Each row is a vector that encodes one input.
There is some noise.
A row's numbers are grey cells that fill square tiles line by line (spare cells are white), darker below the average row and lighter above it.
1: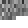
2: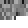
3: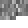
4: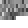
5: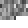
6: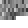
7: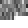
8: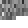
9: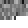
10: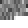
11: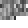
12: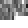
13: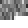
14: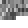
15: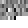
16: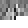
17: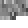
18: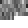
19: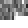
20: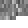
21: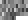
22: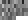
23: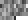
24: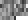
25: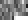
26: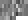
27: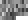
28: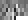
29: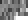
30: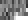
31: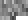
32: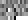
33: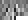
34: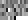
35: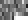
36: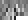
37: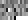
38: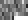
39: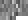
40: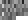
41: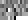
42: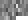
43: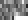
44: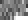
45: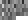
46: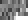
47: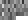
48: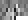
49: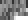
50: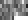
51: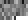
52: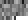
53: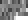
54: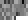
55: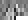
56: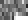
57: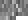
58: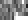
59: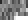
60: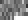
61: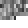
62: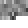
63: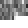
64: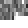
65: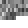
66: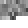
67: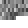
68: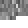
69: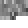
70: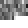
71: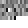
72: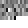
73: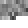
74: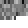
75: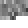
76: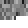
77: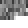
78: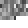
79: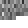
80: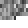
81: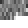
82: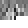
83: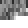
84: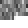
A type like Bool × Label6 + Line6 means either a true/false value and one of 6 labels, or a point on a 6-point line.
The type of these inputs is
(Bool × Bool × Bool + Line7) × Line7.
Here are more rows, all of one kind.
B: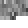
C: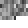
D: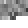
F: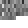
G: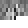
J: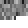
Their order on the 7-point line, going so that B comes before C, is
B, G, J, F, C, D.
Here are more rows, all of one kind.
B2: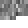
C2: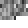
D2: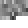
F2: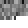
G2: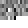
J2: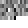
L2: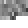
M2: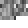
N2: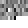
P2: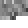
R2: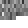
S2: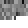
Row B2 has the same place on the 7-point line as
C2, G2 and S2.
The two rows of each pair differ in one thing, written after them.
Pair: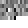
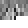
one of the three true/false values
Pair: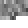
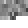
the place on the 7-point line
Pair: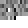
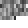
one of the three true/false values
